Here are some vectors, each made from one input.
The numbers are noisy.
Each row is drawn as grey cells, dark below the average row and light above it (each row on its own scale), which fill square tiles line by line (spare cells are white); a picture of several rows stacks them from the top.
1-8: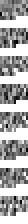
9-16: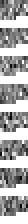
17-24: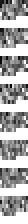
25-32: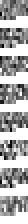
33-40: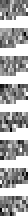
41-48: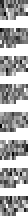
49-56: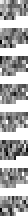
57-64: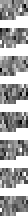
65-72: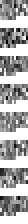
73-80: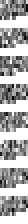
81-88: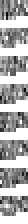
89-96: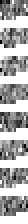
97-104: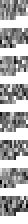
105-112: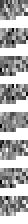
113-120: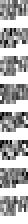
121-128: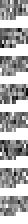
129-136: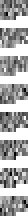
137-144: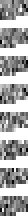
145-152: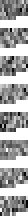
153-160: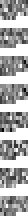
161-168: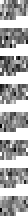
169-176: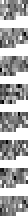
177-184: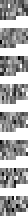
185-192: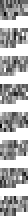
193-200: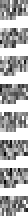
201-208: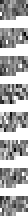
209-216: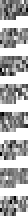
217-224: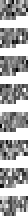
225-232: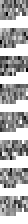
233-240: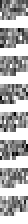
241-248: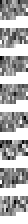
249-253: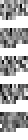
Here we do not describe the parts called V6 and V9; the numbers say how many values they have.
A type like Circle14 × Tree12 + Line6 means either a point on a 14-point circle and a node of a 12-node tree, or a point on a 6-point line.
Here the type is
Bool × Bool × Bool + (Circle10 + V9) × V6.
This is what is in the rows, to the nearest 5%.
About 45% of them hold three true/false values. The rest hold a value of V6, together with either a point on a 10-point circle, or a value of V9.
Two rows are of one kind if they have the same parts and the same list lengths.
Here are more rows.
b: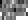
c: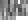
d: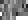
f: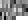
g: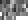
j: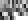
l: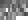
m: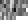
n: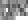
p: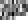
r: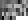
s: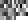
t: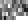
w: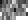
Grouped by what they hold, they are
b, l, n, w
c, g, m, s
d, f, j, p, r, t

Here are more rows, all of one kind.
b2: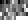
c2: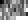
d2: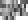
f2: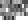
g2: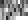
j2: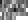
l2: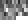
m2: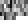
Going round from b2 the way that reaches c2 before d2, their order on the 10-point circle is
b2, c2, g2, d2, f2, j2, m2, l2.
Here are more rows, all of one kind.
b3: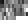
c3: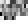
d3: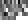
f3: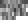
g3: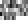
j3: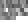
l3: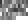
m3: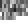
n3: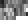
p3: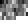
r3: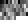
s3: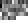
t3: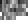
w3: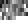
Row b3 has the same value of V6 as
c3, f3, n3 and p3.
